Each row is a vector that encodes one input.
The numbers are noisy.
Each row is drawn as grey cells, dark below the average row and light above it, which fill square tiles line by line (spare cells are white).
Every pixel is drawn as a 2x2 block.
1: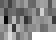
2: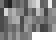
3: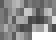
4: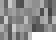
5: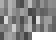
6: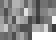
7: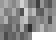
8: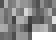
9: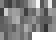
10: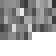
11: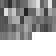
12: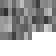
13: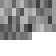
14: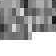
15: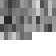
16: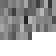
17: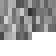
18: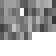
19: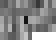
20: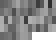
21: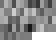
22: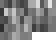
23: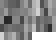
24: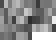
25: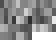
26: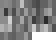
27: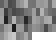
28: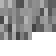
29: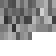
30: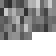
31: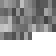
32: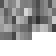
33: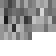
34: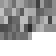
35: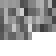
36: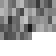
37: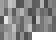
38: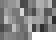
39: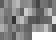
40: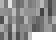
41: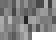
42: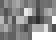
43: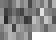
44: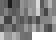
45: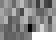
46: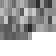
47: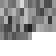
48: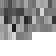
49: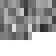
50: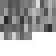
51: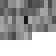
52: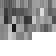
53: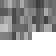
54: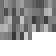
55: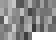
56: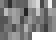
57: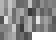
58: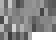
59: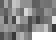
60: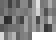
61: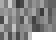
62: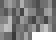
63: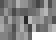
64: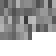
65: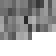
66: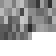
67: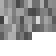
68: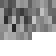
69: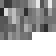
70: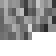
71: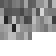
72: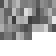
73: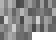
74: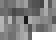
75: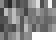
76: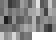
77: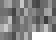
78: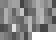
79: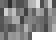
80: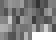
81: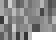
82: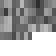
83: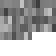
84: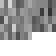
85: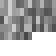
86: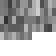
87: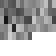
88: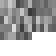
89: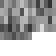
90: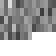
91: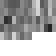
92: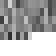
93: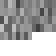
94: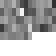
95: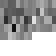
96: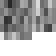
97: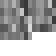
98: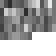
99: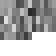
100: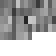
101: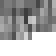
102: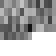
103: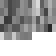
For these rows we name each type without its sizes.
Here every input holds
a point on a circle.
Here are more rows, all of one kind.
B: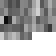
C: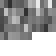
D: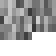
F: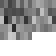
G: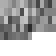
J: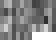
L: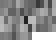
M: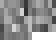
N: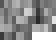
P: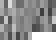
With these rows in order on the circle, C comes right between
B and M.
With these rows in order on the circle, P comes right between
D and G.
